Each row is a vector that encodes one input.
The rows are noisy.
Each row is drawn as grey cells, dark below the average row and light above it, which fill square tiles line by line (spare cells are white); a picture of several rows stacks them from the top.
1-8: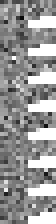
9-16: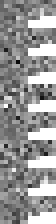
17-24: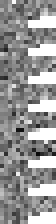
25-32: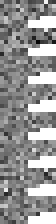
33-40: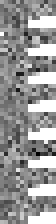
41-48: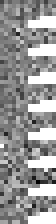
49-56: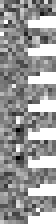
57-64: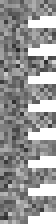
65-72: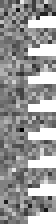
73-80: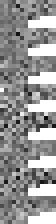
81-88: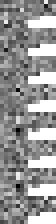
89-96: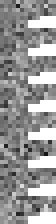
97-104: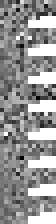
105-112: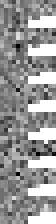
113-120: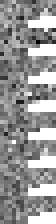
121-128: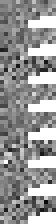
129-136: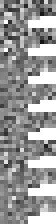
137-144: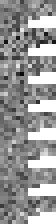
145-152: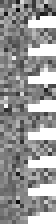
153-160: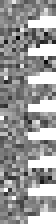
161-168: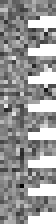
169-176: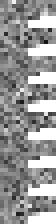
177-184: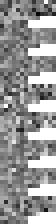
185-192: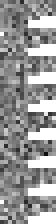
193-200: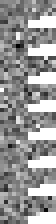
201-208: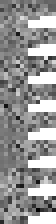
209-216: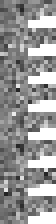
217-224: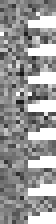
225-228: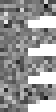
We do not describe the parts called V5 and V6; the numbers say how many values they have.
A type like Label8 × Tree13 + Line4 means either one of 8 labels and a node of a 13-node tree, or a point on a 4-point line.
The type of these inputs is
(Bool × V5 + Line8) × V6 + Line7.
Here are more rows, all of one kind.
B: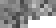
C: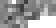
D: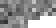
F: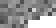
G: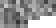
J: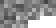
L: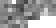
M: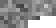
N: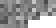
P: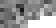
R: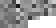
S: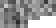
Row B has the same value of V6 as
G and S.
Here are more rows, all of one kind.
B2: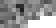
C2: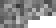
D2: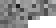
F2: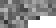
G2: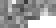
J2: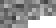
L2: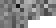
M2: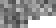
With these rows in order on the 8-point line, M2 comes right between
G2 and J2.
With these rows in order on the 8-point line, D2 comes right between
B2 and F2.
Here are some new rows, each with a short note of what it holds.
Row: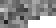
a point on an 8-point line and a value of V6
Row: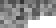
a true/false value, a value of V5 and a value of V6
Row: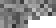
a point on an 8-point line and a value of V6
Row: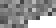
a point on an 8-point line and a value of V6
